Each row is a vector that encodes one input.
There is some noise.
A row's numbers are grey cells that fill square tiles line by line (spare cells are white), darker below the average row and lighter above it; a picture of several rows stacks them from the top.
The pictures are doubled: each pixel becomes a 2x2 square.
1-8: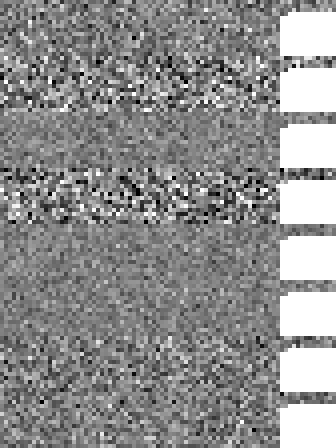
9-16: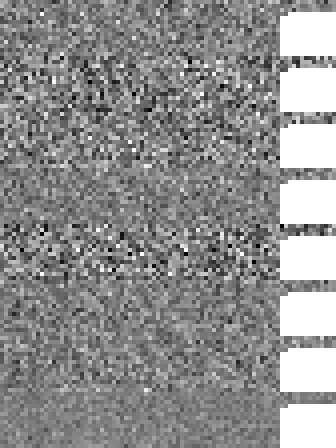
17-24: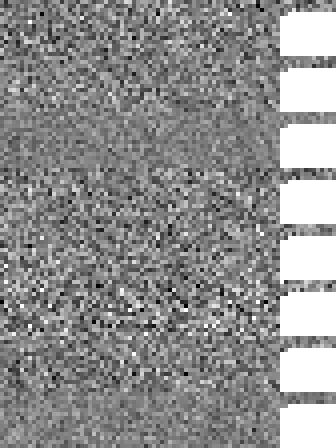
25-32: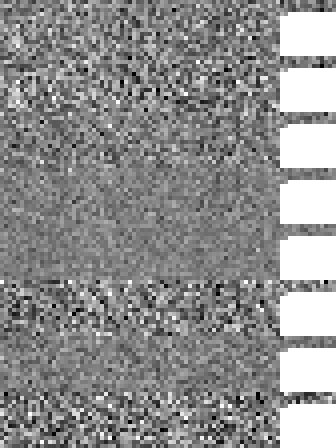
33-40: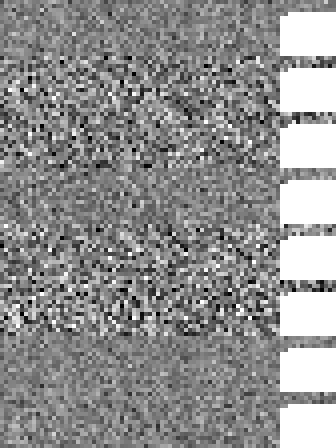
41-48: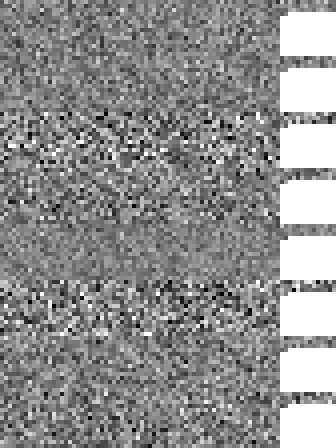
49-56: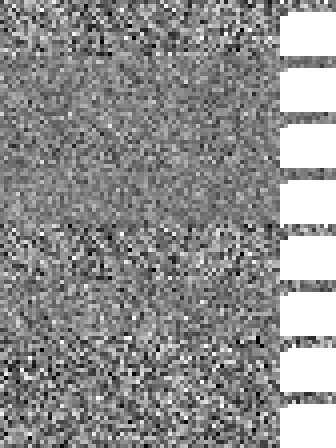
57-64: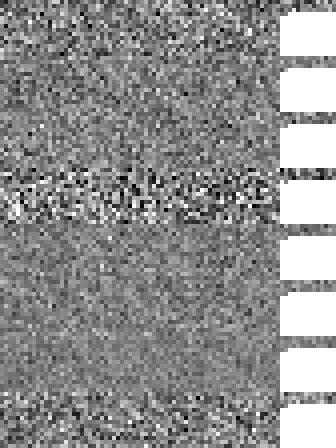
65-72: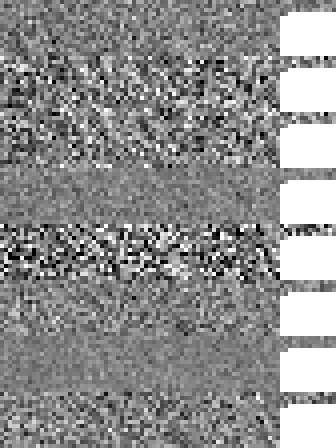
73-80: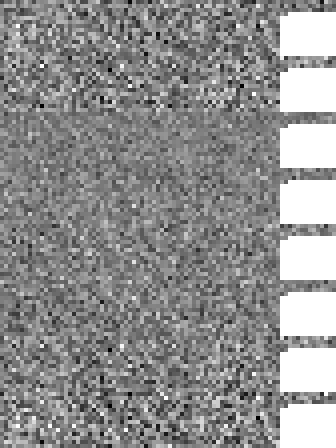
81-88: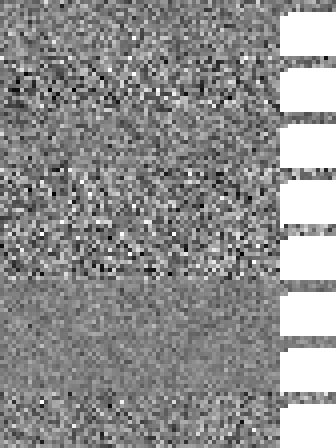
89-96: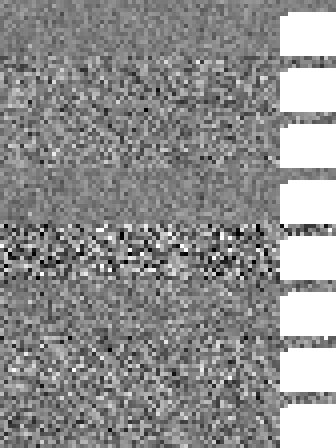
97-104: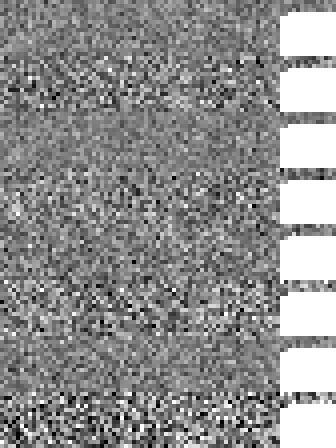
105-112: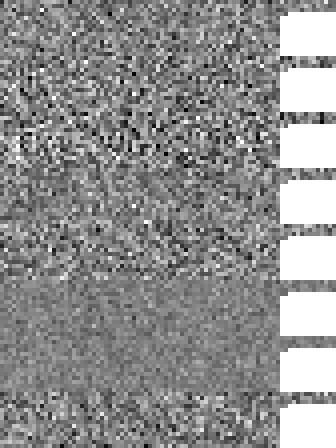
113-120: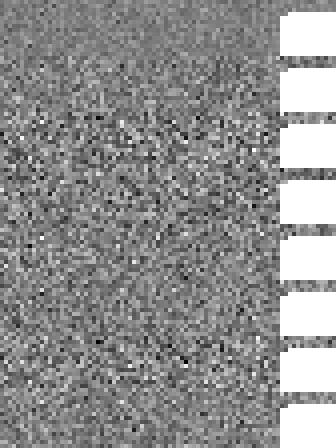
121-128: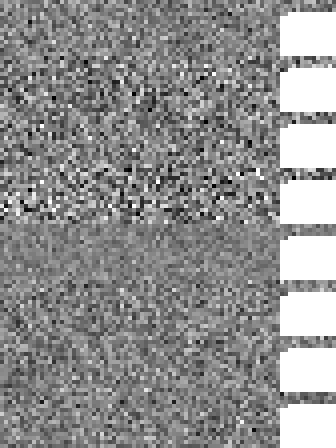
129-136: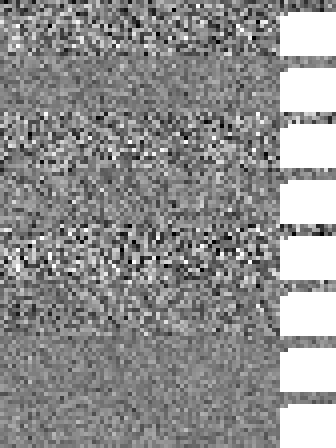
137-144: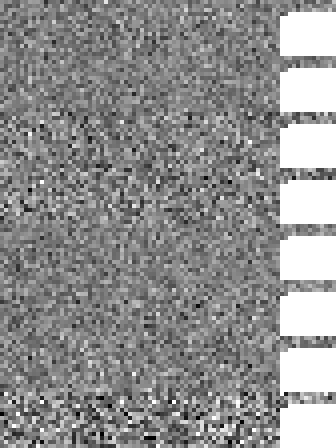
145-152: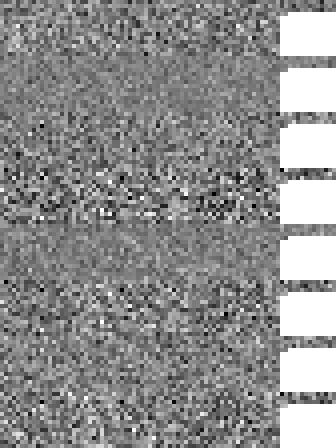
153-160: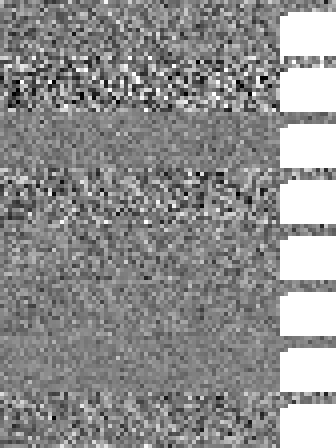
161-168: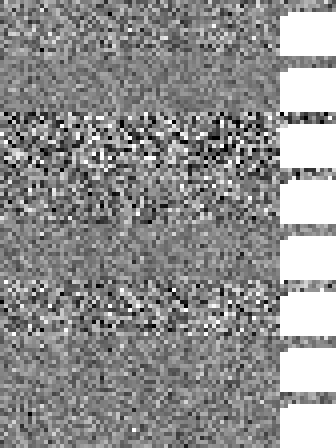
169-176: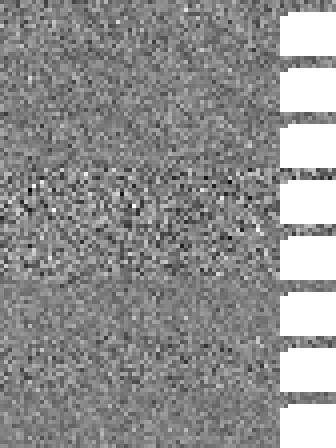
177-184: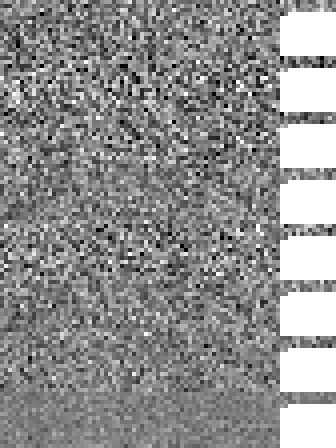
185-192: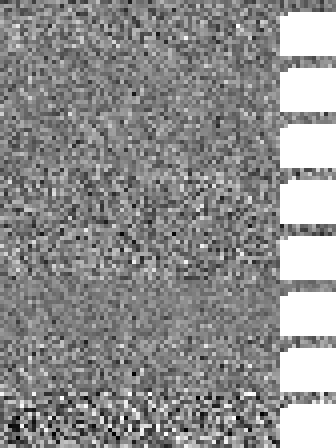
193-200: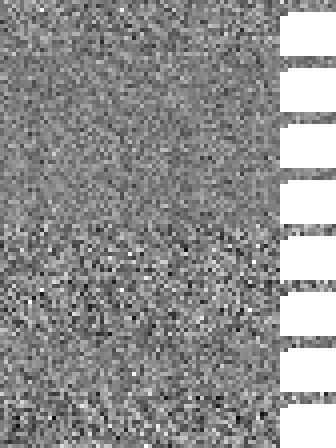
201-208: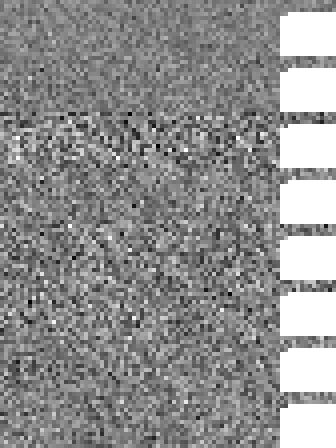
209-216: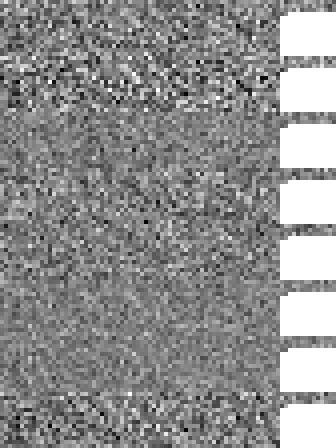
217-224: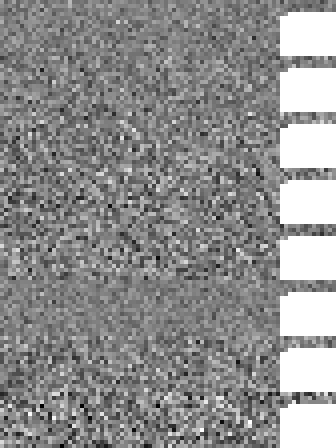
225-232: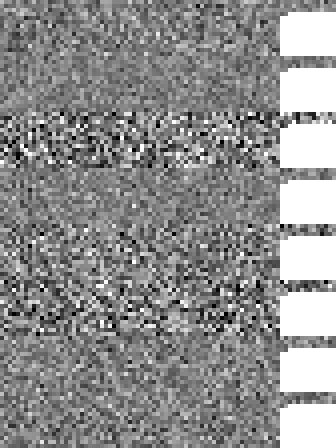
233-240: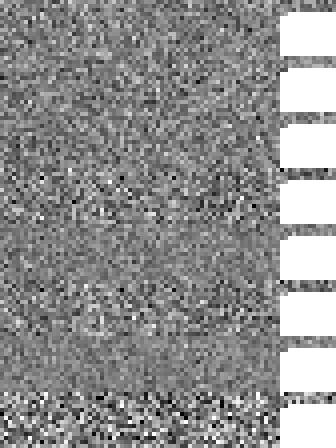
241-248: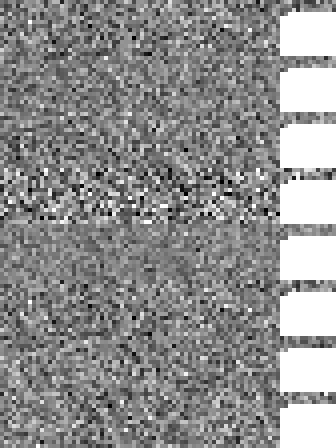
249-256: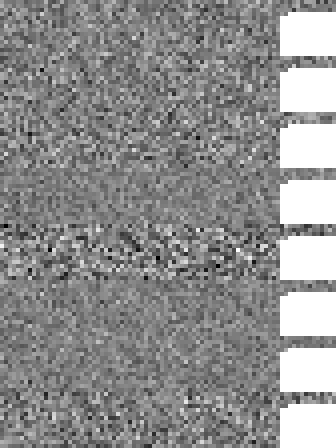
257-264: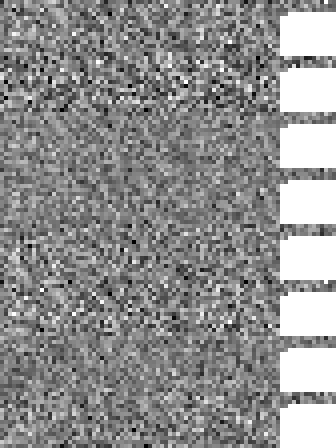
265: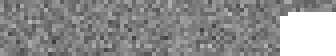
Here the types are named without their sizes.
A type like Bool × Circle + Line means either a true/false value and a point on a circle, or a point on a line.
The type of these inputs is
Bool × (Circle + Unit).
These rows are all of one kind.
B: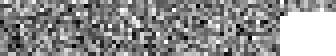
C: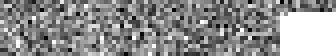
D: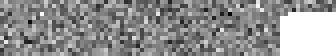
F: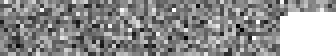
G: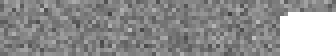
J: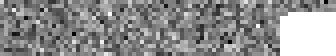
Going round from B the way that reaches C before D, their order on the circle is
B, F, J, C, G, D.
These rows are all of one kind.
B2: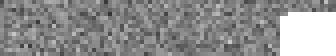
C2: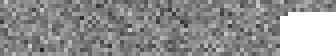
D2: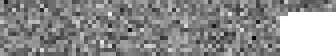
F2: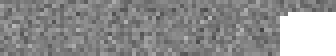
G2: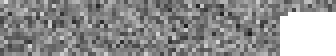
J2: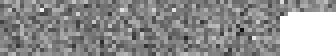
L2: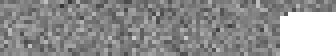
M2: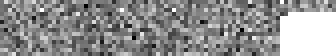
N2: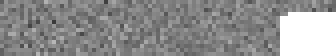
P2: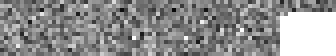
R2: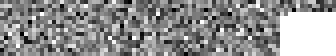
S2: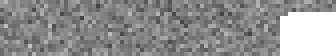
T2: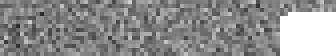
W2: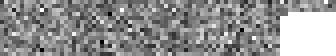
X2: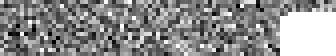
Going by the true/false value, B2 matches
J2, N2, T2 and W2.
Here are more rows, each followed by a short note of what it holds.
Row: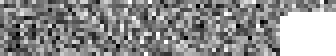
a point on a circle and a true/false value
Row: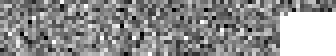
a point on a circle and a true/false value
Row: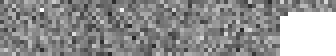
a point on a circle and a true/false value
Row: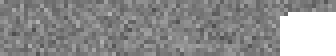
a point on a circle and a true/false value
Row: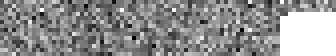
a point on a circle and a true/false value
